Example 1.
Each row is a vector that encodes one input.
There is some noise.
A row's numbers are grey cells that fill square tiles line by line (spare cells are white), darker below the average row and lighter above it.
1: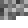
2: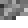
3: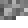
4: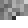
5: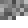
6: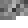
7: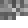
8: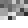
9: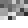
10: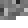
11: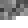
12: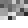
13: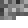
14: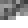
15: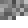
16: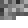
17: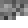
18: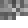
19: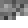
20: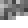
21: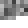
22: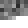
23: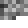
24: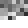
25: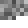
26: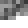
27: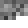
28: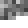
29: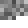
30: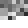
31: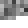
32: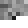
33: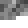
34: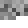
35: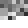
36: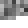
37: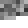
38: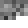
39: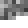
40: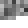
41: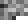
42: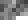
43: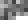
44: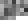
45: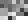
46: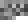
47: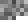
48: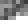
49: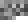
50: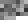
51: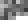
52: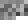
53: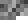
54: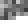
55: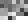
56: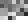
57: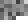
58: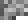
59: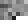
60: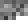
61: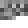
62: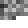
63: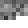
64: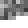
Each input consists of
a list of up to two points on a 6-point circle.
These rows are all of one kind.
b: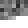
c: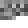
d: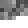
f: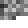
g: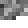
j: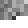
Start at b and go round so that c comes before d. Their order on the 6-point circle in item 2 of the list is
b, c, j, g, f, d.
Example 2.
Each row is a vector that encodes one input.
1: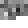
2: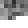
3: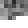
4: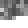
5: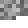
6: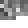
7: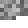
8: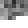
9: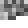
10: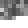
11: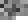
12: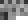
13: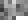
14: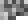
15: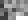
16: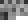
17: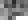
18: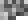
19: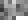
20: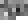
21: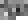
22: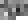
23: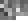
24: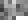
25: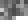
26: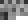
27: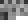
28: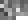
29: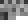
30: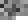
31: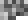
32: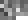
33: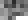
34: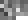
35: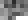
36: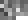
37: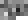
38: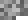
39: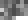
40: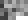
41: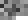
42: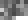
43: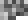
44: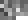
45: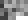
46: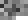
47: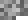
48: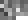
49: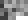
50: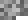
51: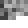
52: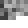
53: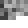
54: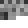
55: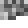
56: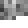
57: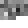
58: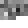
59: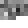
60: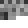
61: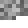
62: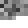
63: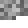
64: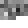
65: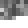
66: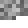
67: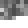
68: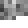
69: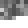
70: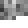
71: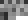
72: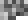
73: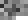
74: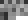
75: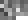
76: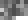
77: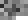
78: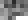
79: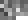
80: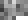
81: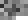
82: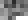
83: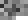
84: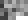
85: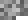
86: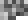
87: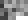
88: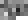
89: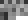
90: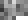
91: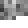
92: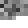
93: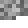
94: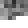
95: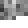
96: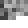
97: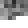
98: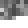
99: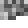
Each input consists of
a point on a 5-point circle and a true/false value.
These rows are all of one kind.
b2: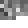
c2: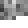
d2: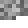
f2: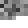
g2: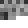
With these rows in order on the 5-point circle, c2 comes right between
d2 and f2.
